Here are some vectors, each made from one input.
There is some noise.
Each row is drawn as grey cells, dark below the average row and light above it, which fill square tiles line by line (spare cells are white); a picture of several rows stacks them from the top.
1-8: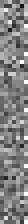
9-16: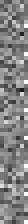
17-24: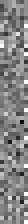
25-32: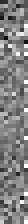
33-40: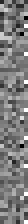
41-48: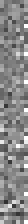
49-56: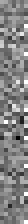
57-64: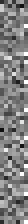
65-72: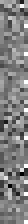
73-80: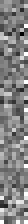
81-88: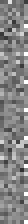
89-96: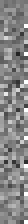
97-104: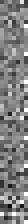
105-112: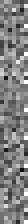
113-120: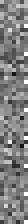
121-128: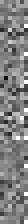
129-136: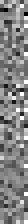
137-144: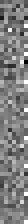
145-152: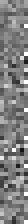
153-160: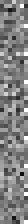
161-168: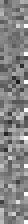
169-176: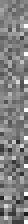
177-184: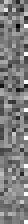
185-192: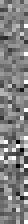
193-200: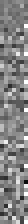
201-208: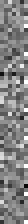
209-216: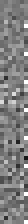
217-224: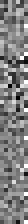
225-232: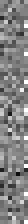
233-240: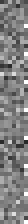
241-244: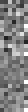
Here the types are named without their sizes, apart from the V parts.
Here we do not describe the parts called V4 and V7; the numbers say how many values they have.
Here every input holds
either a point on each of two circles, or a true/false value, a value of V4 and a value of V7.
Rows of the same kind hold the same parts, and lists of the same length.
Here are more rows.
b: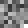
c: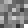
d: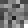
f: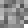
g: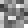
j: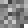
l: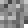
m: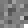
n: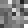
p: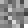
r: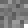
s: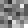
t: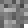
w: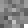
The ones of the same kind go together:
b, c, d, f, j, n, p, r, s, t, w
g, l, m

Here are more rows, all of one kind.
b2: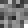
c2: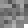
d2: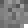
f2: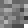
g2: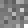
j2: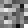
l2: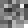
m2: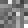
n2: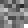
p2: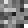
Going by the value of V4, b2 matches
l2, m2 and n2.
